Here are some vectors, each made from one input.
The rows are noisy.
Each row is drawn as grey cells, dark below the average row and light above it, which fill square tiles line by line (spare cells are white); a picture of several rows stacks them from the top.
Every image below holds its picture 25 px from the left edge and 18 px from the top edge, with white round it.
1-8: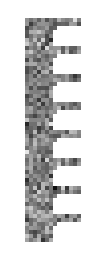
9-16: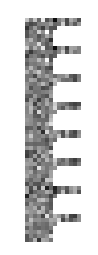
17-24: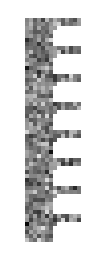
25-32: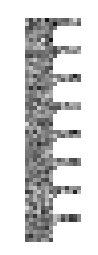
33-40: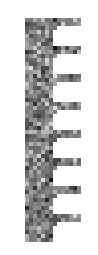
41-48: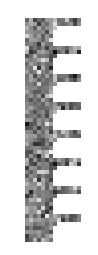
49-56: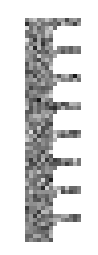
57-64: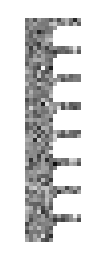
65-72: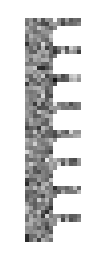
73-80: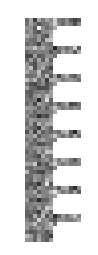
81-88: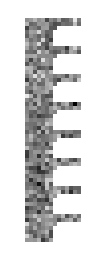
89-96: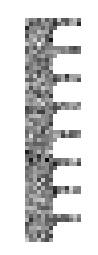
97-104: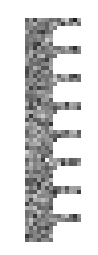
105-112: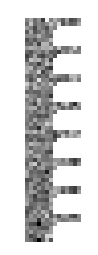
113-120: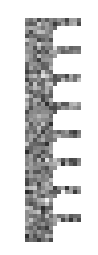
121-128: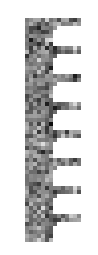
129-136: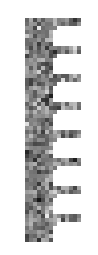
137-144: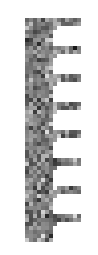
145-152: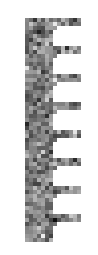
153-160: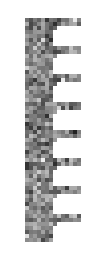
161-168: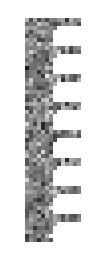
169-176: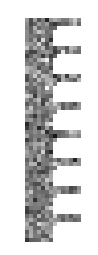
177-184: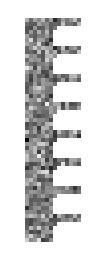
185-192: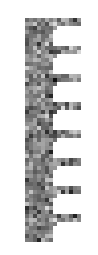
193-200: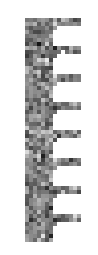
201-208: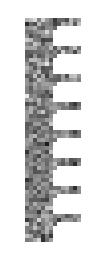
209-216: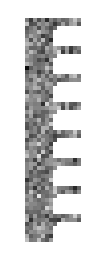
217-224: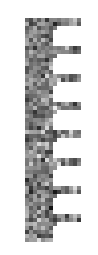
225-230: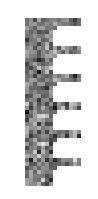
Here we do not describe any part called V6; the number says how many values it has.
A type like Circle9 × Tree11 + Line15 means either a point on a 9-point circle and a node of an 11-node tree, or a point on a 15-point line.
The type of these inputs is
Bool × Bool × Bool × V6 + Tree12.
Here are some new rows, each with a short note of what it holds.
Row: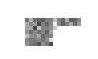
a node of a 12-node tree
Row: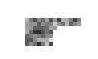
a node of a 12-node tree
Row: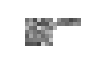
a node of a 12-node tree
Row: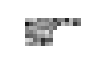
three true/false values and a value of V6
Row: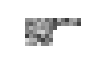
three true/false values and a value of V6
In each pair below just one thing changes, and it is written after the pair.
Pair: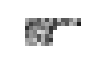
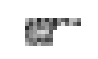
the value of V6
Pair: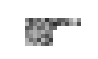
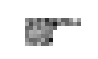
the value of V6
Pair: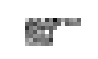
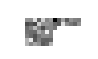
one of the three true/false values
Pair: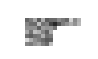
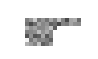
the value of V6
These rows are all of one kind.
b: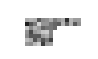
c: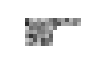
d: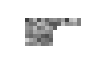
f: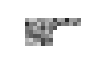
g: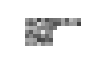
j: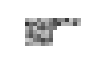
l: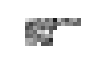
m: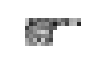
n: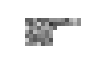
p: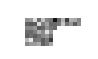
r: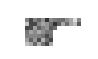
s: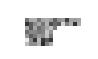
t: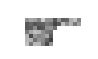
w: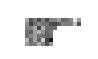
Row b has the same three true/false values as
f, j and p.
